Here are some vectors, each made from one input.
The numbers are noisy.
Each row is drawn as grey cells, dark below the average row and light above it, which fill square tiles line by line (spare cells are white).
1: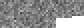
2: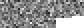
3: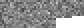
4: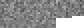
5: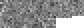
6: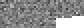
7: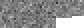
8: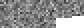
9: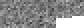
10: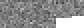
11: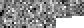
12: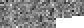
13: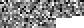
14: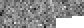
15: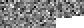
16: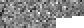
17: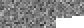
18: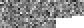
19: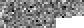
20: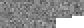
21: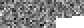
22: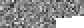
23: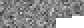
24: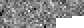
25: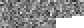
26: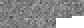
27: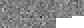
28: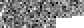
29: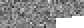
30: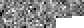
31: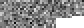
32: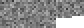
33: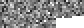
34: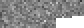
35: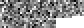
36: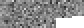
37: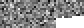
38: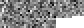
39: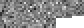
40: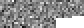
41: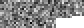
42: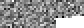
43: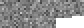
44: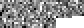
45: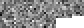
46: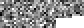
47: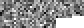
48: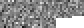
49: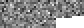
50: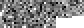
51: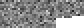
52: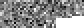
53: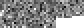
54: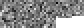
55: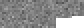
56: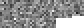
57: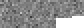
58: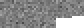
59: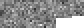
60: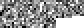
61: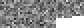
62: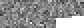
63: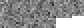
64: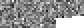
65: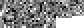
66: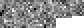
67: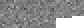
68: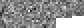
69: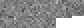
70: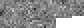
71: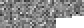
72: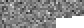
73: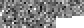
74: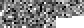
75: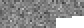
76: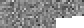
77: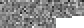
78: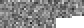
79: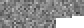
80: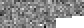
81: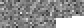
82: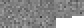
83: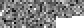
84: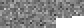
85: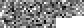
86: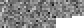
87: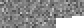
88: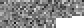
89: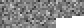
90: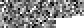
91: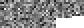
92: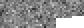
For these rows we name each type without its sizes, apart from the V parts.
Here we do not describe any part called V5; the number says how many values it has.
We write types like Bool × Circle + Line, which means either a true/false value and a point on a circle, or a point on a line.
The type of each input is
(Bool × Bool × Bool + Unit) × V5 + Line.
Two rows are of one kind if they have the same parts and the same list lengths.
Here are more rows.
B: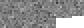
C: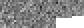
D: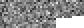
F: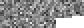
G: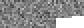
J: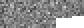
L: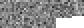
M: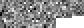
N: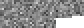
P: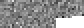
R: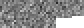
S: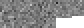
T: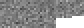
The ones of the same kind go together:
B, C, G, R, S
D, F, J, M, N, T
L, P

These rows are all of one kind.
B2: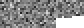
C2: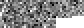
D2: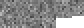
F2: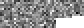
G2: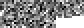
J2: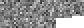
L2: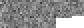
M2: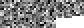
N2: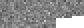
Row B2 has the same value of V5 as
C2 and M2.
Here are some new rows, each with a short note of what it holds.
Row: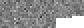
three true/false values and a value of V5
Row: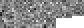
three true/false values and a value of V5
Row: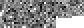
three true/false values and a value of V5
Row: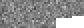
three true/false values and a value of V5
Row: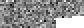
a point on a line
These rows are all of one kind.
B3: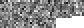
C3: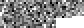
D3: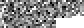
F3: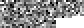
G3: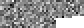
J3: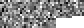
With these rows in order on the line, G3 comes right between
D3 and F3.
